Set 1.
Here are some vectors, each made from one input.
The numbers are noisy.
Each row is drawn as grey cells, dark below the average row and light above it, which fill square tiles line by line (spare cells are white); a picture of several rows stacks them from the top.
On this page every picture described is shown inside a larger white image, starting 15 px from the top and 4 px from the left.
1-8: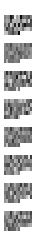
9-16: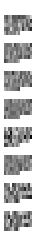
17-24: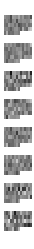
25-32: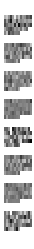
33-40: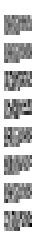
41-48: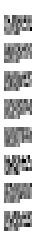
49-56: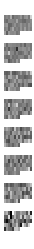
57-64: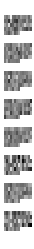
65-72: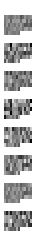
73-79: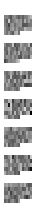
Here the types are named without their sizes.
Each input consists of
either a point on a circle and a true/false value, or a fixed value.
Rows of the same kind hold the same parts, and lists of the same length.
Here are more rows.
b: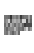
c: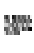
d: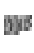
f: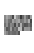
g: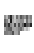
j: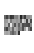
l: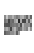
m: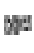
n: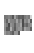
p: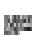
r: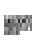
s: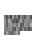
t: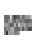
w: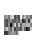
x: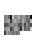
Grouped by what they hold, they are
b, c, d, f, g, j, m, n, p, s, t, w, x
l, r

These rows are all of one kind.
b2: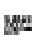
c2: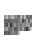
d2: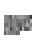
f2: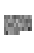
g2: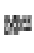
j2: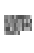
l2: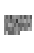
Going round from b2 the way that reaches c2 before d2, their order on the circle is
b2, f2, c2, g2, j2, l2, d2.
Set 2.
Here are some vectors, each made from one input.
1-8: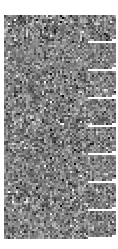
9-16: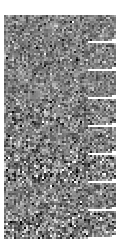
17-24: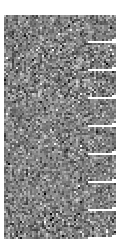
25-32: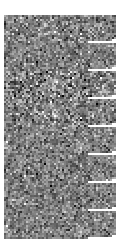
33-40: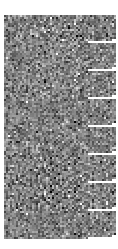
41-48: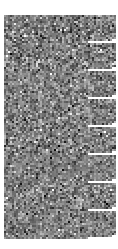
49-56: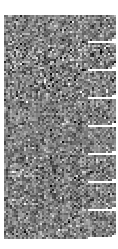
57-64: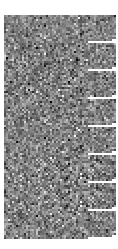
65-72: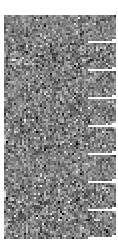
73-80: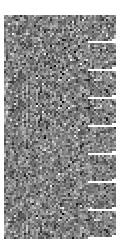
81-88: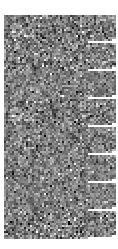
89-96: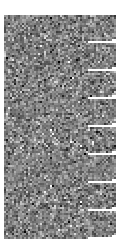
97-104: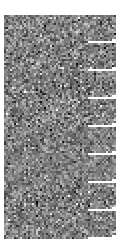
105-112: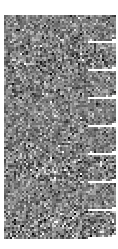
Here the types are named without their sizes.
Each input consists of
a node of a tree and a true/false value.
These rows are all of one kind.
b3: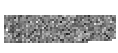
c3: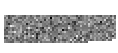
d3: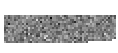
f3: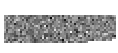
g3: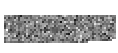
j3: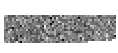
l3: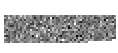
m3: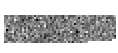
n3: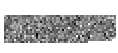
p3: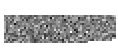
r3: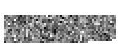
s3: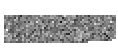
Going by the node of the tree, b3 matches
g3, r3 and s3.
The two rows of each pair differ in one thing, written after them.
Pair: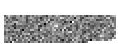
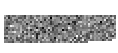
the node of the tree
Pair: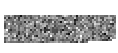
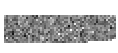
the node of the tree
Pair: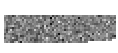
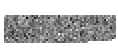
the node of the tree
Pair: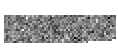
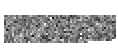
the node of the tree
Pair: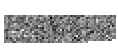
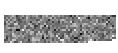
the node of the tree
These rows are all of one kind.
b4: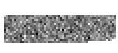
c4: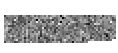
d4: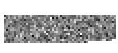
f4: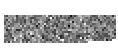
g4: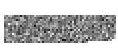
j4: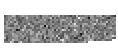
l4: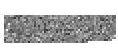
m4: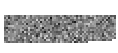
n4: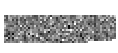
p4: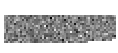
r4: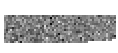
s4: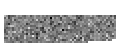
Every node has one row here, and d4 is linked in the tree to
f4.
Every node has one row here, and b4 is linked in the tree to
s4.
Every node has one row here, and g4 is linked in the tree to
l4.
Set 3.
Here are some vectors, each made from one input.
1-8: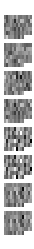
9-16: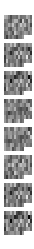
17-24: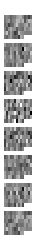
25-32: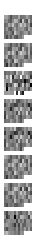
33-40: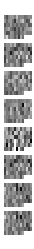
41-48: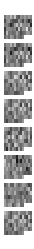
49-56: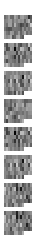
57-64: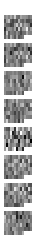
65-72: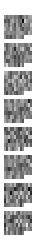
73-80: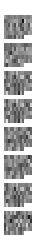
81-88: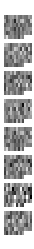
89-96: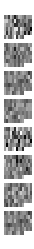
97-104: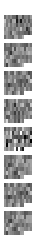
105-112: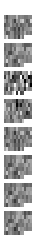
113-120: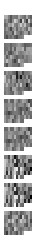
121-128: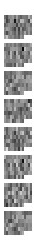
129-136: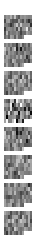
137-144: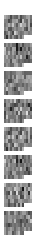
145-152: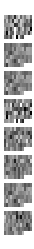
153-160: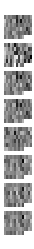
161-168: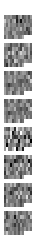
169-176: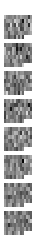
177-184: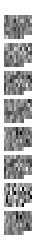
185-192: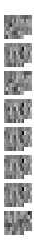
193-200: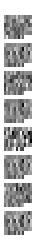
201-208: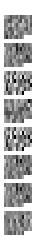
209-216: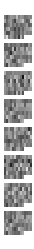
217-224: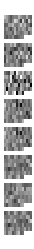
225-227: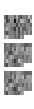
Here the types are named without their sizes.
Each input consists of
a label and a true/false value.
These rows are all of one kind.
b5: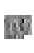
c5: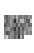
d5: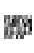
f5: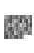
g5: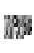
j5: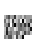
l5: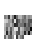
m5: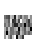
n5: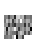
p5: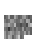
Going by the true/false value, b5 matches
c5, f5 and p5.
